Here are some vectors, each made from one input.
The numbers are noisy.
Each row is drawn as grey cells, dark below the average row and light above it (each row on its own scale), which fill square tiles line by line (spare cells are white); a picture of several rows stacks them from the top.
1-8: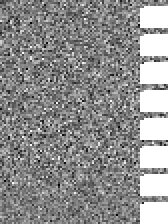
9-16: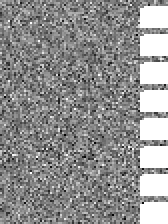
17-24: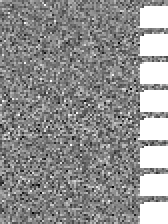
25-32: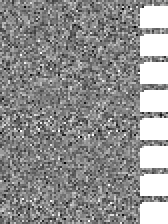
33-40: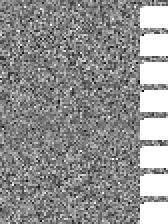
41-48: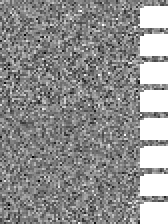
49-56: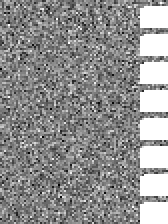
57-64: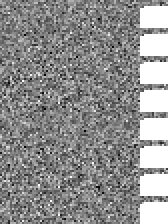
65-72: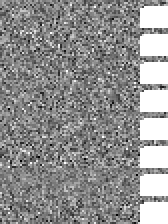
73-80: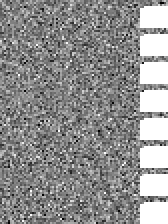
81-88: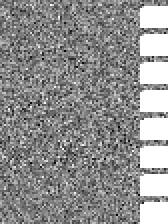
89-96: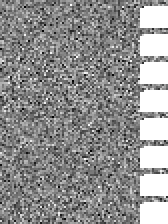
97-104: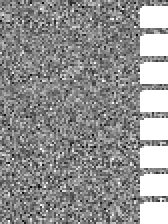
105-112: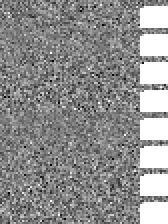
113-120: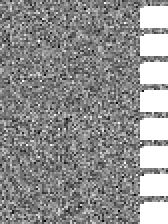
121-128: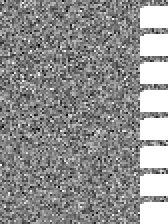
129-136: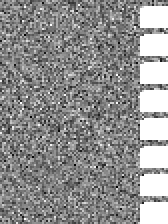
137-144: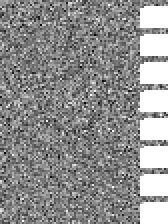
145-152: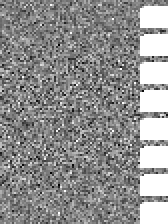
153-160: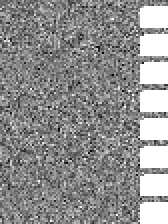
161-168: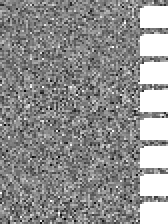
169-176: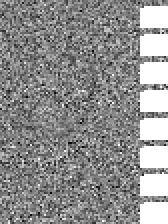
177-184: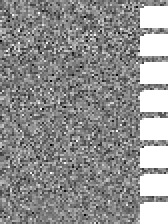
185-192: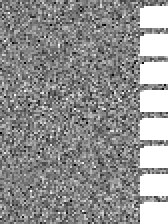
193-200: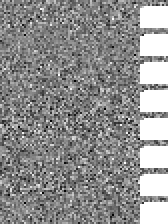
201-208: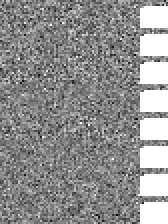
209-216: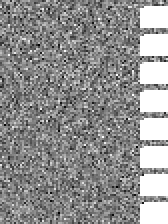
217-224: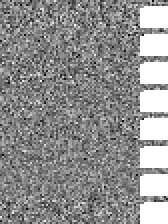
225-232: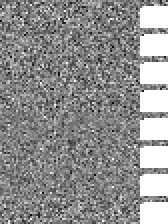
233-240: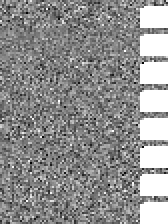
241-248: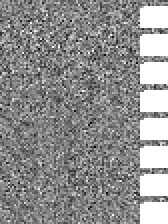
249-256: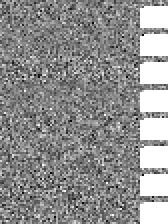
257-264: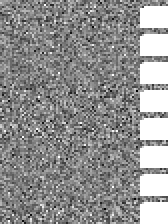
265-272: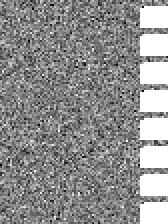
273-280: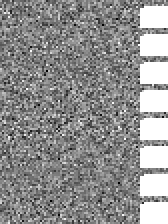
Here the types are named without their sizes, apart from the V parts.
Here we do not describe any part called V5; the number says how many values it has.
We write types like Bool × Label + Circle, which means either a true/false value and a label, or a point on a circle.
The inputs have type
Bool × List(V5) + Line × (Tree + Unit).
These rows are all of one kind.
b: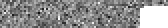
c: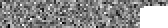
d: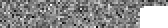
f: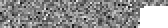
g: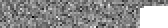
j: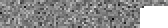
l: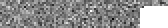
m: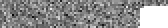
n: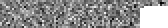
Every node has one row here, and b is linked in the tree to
c.
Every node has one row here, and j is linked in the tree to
n.
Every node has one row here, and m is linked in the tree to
n.
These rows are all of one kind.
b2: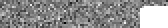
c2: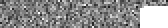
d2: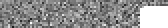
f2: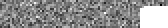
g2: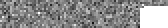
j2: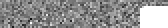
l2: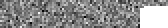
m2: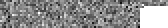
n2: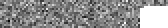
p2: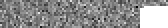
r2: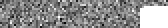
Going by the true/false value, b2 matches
d2, f2, j2 and n2.
